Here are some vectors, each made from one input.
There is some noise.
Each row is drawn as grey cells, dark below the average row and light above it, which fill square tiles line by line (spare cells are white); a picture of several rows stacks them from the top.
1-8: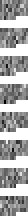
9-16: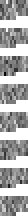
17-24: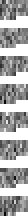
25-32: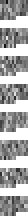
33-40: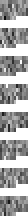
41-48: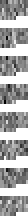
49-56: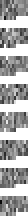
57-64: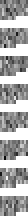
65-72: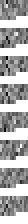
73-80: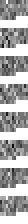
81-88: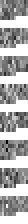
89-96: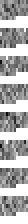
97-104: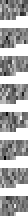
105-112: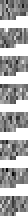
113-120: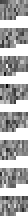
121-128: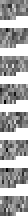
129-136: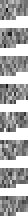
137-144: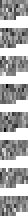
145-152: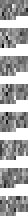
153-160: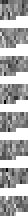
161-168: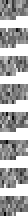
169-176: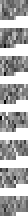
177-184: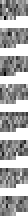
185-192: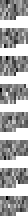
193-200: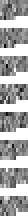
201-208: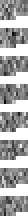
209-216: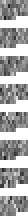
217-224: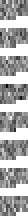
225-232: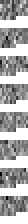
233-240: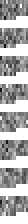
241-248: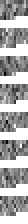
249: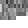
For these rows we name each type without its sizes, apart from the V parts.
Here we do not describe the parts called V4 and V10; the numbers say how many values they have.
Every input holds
a node of a tree and a value of V4, together with either a point on a line, or a value of V10.
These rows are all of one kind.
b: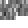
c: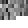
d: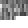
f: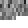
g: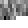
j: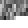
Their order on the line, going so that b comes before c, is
g, f, b, d, j, c.
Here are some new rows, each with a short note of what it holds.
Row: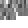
a point on a line, a node of a tree and a value of V4
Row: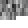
a node of a tree, a value of V4 and a value of V10
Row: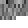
a point on a line, a node of a tree and a value of V4
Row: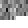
a point on a line, a node of a tree and a value of V4
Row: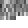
a node of a tree, a value of V4 and a value of V10
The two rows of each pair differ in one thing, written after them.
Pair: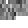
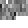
the node of the tree
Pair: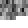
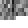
the node of the tree
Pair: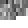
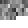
the node of the tree
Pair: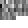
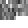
the node of the tree
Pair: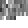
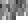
the node of the tree
